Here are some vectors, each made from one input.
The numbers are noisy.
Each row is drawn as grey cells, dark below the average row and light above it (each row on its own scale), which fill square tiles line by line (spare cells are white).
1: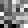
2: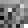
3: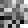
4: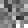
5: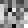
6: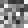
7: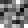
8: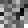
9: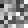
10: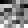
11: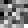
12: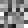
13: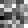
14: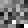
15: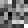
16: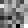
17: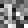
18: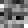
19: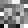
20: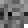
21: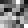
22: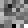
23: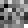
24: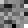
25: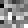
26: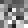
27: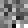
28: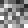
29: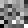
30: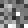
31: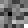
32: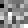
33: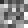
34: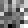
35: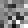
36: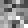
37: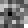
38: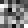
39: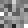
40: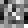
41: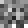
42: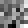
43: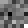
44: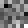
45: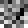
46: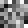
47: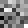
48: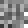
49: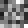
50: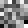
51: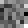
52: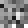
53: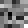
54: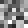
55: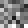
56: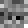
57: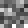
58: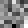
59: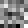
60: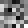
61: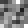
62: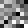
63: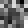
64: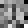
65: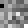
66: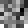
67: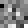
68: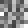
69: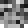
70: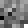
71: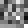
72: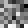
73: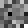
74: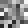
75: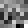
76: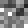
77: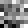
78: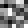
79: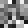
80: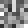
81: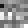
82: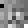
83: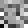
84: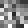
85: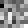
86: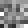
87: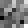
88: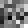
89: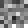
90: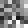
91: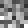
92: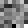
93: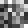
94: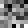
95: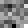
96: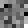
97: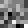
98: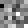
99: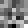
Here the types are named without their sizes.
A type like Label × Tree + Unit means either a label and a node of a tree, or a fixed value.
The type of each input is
Bool × Bool × Bool × Bool + Line + Tree.
